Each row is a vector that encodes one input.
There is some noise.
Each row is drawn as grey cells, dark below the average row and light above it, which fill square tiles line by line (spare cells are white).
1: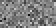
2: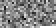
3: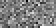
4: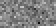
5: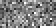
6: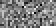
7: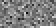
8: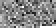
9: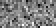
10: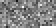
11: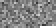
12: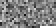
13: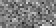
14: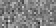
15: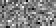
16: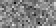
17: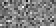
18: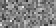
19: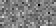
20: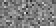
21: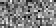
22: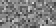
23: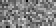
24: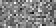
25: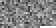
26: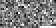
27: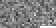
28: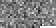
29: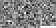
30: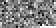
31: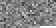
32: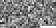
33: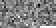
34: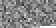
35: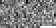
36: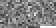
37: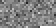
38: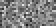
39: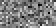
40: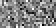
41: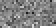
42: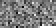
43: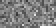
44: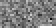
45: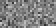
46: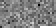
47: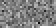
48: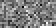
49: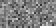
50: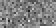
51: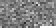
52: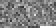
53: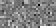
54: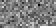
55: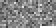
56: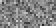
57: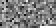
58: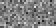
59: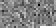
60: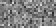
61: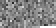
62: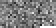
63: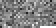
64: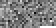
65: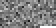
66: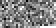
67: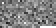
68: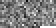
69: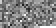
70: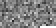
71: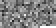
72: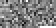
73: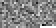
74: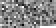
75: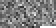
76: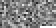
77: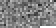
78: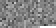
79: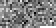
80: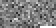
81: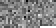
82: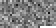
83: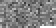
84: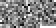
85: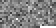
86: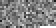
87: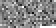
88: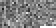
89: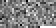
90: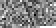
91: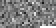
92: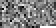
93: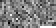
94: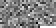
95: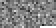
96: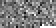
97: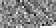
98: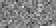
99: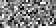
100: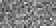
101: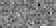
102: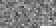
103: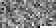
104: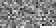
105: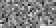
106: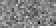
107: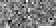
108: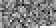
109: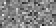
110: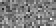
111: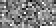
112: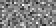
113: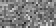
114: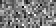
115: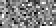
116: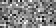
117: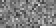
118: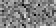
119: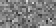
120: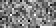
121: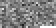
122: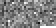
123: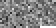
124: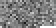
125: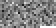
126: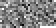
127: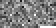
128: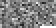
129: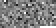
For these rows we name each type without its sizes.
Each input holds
either three true/false values, or a list of points on a circle.
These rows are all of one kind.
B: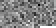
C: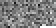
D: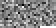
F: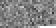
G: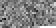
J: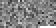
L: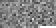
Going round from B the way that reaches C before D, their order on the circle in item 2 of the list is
B, C, L, F, J, D, G.
